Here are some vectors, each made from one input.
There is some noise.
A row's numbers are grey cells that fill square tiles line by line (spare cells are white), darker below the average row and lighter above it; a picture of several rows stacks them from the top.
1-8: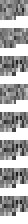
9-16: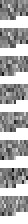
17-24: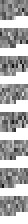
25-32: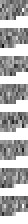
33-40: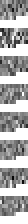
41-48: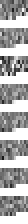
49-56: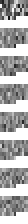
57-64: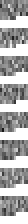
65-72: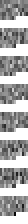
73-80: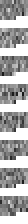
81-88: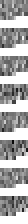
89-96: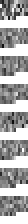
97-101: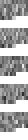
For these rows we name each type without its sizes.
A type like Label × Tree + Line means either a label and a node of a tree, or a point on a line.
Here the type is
List(Line).
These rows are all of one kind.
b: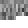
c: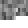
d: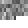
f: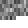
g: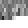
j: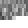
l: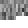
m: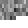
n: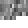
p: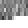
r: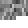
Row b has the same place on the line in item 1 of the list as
c and l.
